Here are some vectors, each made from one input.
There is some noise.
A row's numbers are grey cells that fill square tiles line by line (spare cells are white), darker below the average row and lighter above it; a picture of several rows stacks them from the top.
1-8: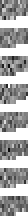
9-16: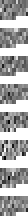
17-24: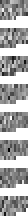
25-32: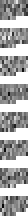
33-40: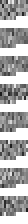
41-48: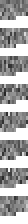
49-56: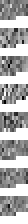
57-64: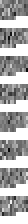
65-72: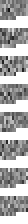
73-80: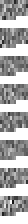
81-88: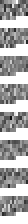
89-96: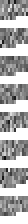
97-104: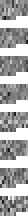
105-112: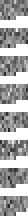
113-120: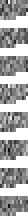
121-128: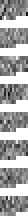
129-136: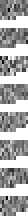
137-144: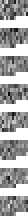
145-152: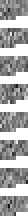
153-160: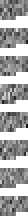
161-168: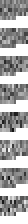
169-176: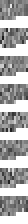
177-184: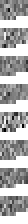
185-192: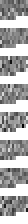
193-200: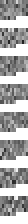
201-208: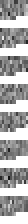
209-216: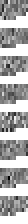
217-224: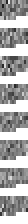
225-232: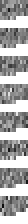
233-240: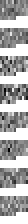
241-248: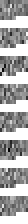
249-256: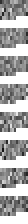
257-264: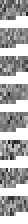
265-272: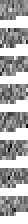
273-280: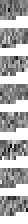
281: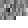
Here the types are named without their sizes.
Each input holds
a point on a line and three true/false values.
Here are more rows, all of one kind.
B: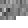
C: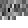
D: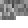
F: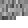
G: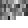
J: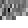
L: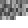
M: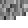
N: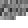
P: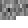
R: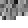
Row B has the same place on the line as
C, J and P.
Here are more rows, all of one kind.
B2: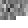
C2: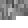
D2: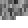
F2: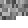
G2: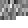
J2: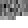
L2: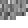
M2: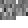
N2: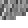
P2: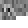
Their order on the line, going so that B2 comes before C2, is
L2, N2, J2, D2, B2, P2, G2, C2, F2, M2.
